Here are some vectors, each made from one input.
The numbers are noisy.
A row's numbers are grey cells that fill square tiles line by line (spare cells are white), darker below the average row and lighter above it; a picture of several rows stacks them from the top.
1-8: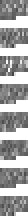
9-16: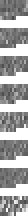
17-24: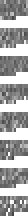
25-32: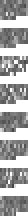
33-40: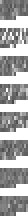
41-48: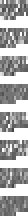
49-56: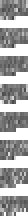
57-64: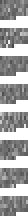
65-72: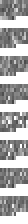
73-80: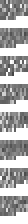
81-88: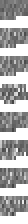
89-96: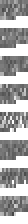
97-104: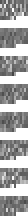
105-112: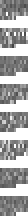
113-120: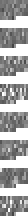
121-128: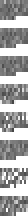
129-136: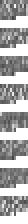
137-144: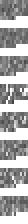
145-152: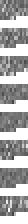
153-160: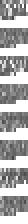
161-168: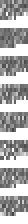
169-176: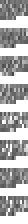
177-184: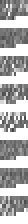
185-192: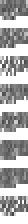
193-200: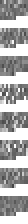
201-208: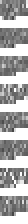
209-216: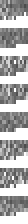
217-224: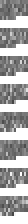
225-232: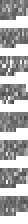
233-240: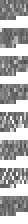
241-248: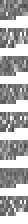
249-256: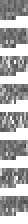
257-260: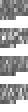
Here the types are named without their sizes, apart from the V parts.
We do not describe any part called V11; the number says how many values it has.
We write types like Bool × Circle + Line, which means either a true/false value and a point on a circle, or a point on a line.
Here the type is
Bool × Circle + V11.
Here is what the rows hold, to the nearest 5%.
About 45% of them hold a point on a circle and a true/false value. The rest hold a value of V11.
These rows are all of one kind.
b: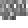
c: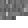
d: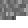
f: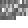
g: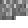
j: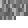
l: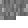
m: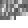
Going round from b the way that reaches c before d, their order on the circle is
b, l, j, c, g, d, m, f.
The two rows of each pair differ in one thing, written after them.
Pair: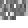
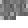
the place on the circle
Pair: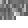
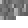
the place on the circle
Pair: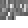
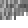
the true/false value
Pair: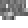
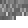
the true/false value
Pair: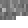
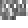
the true/false value
